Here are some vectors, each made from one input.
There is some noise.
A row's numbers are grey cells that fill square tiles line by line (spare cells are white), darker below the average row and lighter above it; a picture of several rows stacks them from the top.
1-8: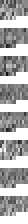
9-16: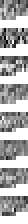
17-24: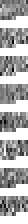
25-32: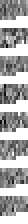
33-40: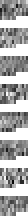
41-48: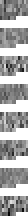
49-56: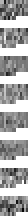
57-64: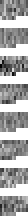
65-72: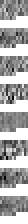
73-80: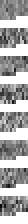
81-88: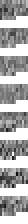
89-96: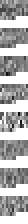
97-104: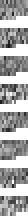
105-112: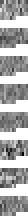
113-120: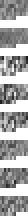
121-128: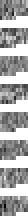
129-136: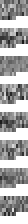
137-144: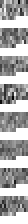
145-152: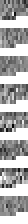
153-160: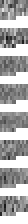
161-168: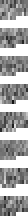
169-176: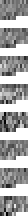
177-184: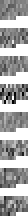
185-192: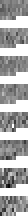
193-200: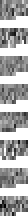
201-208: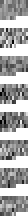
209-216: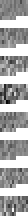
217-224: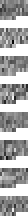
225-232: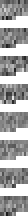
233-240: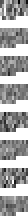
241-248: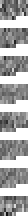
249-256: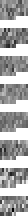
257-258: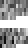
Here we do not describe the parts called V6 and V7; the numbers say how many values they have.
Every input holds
either three true/false values, a value of V6 and a value of V7, or a list of up to two points on a 4-point line.
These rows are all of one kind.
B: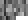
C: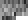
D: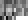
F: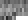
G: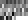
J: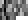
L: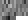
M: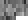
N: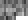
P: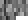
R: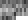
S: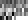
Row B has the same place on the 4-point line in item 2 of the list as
N, R and S.
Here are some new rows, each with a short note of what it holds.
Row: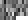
a list of one item
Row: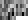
a list of one item
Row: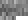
three true/false values, a value of V6 and a value of V7
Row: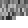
a list of two items
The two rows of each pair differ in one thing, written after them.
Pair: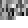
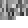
the value of V6
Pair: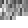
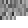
the value of V7
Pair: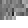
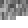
one of the three true/false values
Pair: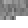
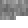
one of the three true/false values
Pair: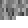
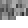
the value of V6
